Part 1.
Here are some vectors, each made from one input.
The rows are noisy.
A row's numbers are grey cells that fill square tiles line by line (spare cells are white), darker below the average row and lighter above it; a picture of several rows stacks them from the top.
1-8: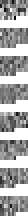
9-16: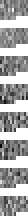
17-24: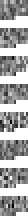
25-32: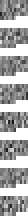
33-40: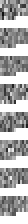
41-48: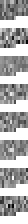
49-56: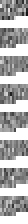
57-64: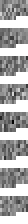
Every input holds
either a point on a 7-point line, or a node of a 9-node tree.
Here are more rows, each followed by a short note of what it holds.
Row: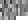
a node of a 9-node tree
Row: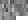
a node of a 9-node tree
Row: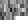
a point on a 7-point line
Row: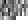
a point on a 7-point line
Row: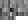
a point on a 7-point line
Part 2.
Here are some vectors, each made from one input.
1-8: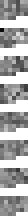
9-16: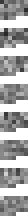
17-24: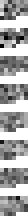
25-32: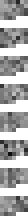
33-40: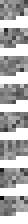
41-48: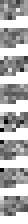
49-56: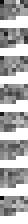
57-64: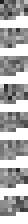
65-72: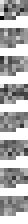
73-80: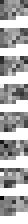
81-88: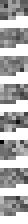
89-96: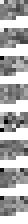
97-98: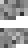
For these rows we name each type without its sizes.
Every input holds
a list of points on a line.
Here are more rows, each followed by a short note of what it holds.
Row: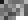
a list of one item
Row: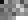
a list of one item
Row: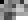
a list of one item
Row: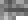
a list of two items
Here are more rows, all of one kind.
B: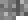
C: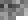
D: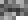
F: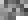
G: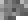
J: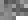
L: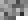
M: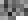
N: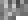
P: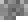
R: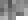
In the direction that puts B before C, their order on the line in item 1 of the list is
M, F, J, D, G, B, P, N, R, L, C.
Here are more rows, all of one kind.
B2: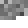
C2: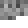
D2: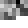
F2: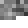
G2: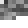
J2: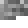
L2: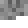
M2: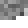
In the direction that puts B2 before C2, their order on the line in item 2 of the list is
B2, G2, M2, L2, J2, F2, C2, D2.
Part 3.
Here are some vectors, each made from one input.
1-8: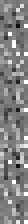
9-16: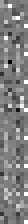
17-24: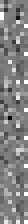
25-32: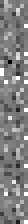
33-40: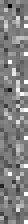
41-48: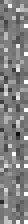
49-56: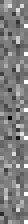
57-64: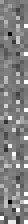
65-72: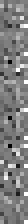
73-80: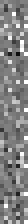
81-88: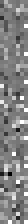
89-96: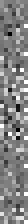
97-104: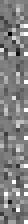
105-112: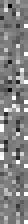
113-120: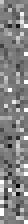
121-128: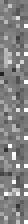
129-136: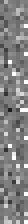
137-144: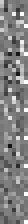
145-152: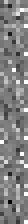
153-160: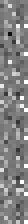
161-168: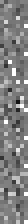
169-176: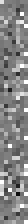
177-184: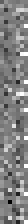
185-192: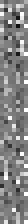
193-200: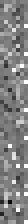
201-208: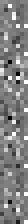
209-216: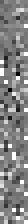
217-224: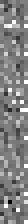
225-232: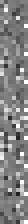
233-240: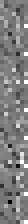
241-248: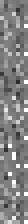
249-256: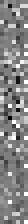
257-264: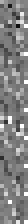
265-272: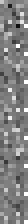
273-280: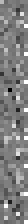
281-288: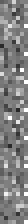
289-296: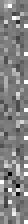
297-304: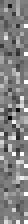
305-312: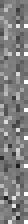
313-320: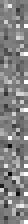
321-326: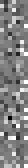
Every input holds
a point on a 7-point line and a true/false value.
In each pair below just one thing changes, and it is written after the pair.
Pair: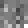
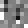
the place on the 7-point line
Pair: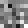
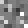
the true/false value
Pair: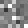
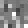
the place on the 7-point line
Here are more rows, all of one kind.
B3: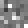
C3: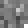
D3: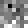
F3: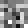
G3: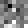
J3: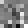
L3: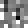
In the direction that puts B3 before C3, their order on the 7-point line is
L3, F3, J3, B3, C3, D3, G3.
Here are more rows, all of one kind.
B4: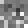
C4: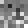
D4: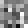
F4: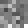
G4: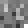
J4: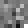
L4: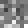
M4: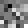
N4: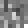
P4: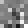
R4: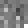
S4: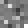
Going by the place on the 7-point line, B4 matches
C4, D4 and P4.
